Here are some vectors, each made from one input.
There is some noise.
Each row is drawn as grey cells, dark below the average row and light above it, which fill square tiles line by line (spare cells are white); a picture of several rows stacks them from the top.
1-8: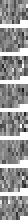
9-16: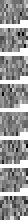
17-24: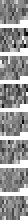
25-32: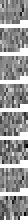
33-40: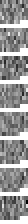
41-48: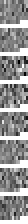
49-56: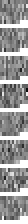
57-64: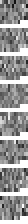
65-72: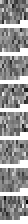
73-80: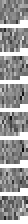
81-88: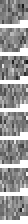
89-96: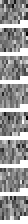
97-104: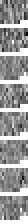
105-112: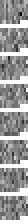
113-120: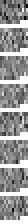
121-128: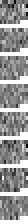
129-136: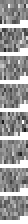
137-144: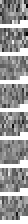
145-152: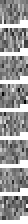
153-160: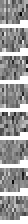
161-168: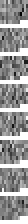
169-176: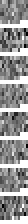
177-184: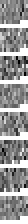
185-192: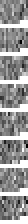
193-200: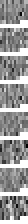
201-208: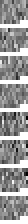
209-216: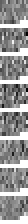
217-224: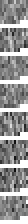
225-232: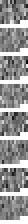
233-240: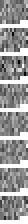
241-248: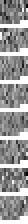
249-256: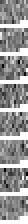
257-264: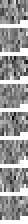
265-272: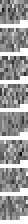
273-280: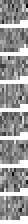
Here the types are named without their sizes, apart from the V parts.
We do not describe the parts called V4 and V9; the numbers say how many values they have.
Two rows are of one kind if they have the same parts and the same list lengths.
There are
2 kinds of row.
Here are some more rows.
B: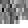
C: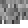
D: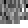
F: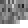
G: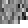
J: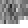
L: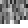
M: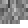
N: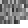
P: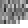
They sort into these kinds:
B, C, F, G, J, M, P
D, L, N

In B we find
a point on each of two lines, three true/false values and a value of V4.
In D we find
a point on a line and a value of V9.
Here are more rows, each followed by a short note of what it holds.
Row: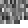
a point on a line and a value of V9
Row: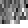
a point on a line and a value of V9
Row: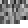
a point on a line and a value of V9
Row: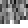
a point on a line and a value of V9
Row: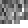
a point on a line and a value of V9
